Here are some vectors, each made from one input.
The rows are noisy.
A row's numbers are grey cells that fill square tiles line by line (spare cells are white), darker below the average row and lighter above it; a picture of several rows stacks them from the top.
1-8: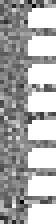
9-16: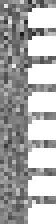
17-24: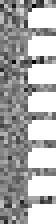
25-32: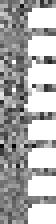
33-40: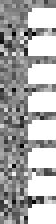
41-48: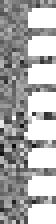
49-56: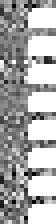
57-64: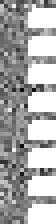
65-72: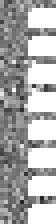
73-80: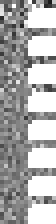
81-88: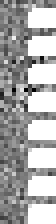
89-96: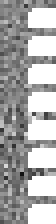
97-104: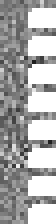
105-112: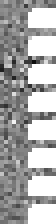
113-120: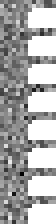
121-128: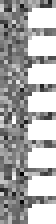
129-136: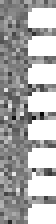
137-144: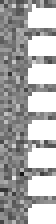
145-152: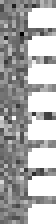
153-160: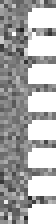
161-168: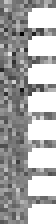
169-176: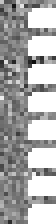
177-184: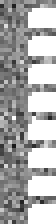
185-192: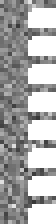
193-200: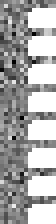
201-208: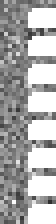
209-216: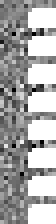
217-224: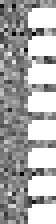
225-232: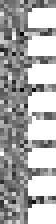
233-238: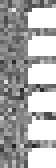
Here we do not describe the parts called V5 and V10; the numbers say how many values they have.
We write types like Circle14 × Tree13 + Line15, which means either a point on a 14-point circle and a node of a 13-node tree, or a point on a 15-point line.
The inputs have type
(Bool × Bool × Bool + Line8) × V5 + V10.
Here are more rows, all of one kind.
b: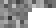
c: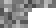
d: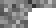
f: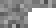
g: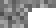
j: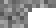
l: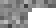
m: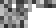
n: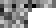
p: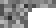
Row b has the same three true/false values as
c, l, n and p.
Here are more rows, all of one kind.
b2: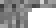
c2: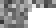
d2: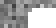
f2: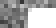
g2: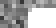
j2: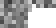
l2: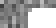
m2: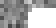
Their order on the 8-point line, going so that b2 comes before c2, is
b2, l2, m2, d2, g2, j2, c2, f2.
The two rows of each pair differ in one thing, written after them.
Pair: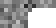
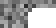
the value of V5
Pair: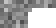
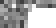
one of the three true/false values
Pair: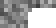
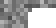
one of the three true/false values
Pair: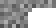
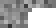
one of the three true/false values
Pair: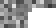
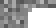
one of the three true/false values
